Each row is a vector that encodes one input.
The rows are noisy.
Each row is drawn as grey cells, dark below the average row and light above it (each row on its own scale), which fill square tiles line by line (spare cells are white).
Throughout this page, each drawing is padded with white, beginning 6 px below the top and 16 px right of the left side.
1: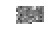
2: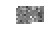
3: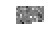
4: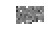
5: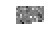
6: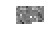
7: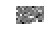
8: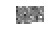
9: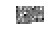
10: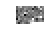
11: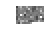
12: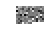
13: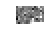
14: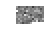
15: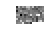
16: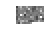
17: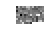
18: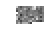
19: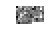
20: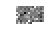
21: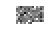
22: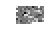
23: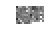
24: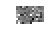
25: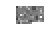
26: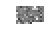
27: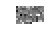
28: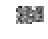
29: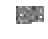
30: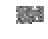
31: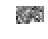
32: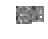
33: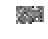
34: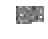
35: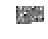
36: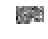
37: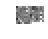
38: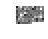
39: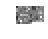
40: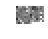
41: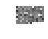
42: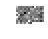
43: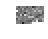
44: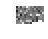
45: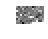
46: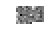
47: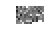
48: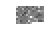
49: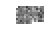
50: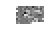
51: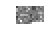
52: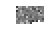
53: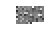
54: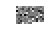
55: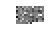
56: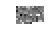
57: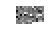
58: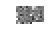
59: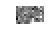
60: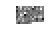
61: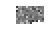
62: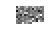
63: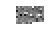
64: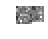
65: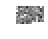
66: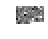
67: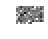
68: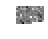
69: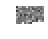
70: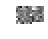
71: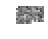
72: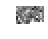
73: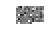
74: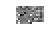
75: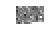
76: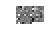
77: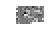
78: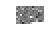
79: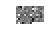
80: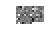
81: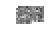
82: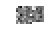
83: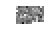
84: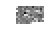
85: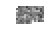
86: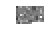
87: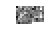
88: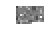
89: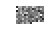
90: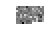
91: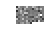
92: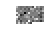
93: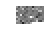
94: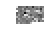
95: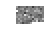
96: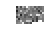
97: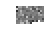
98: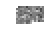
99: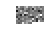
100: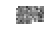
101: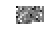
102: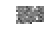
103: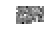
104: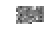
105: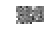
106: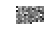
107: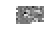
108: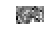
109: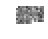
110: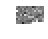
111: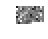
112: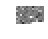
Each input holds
three true/false values, together with either a point on a 4-point line, or a point on a 5-point line.
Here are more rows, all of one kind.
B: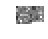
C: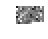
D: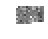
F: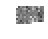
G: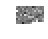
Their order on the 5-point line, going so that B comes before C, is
D, F, G, B, C.
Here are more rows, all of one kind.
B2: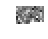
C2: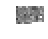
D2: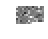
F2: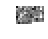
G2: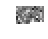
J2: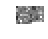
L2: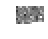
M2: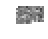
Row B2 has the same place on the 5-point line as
G2 and M2.
